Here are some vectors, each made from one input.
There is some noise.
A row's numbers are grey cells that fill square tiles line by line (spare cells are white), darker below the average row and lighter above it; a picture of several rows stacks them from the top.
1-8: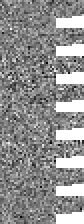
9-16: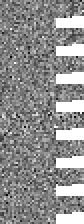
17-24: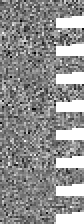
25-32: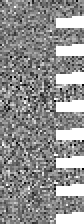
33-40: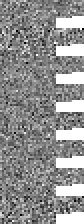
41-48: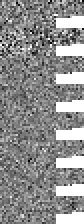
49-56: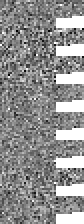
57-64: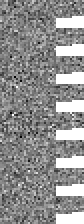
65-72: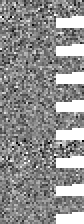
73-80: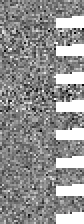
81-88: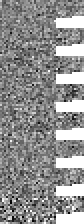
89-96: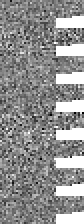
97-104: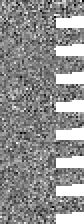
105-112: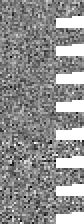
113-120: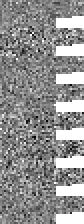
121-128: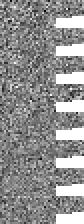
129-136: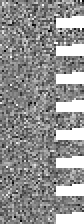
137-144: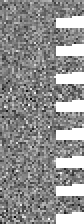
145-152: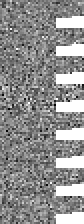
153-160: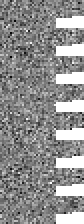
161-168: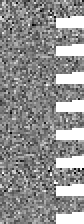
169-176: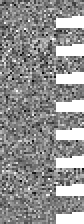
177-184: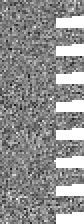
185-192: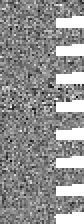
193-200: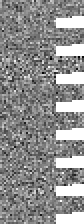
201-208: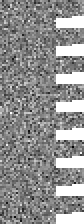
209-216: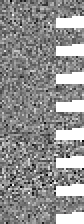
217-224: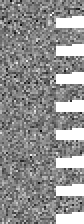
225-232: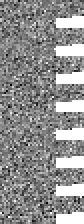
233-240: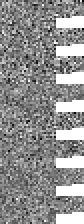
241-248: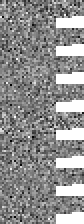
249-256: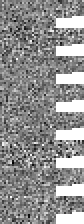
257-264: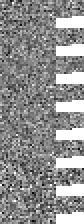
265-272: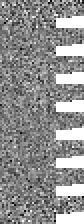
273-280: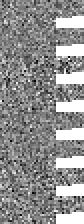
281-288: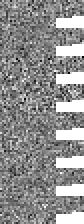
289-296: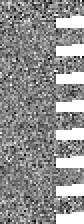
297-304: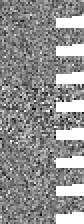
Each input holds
either one of 4 labels, or a point on a 12-point line.
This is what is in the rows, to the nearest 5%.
About 20% of them hold one of 4 labels. The rest hold a point on a 12-point line.
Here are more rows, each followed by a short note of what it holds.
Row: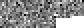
one of 4 labels
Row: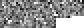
one of 4 labels
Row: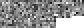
one of 4 labels
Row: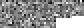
one of 4 labels
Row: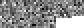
one of 4 labels
